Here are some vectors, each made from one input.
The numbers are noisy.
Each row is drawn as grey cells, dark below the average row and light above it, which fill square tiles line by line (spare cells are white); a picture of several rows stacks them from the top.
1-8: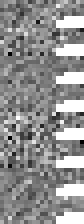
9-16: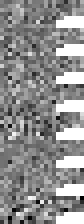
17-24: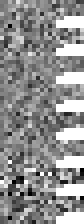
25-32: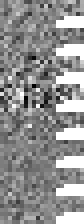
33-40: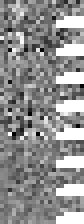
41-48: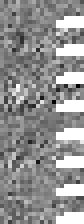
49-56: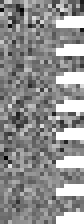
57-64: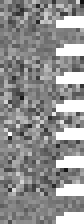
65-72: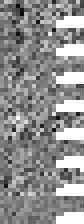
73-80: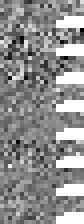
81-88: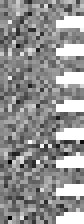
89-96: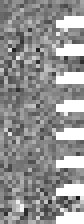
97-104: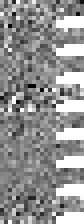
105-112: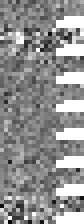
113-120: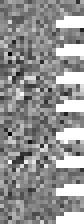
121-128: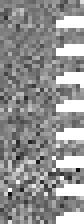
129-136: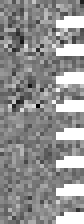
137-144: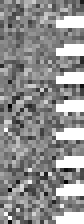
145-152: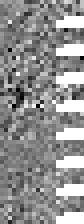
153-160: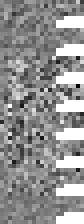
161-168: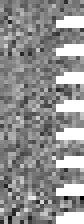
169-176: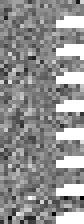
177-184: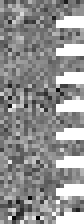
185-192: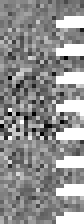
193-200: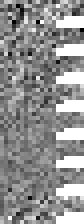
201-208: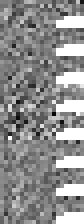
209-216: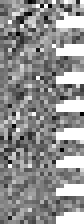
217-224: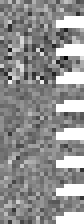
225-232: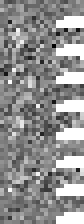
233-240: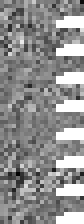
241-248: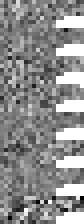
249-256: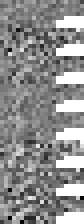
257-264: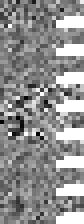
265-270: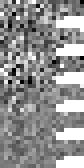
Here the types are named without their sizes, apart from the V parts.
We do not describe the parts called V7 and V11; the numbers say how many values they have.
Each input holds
a true/false value and a value of V11, together with either a node of a tree, or a value of V7.
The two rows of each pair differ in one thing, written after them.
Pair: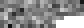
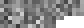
the value of V11
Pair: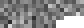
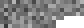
the true/false value
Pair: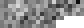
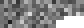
the value of V11
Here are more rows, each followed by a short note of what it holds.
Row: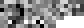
a node of a tree, a true/false value and a value of V11
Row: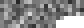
a node of a tree, a true/false value and a value of V11
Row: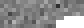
a node of a tree, a true/false value and a value of V11
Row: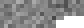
a node of a tree, a true/false value and a value of V11
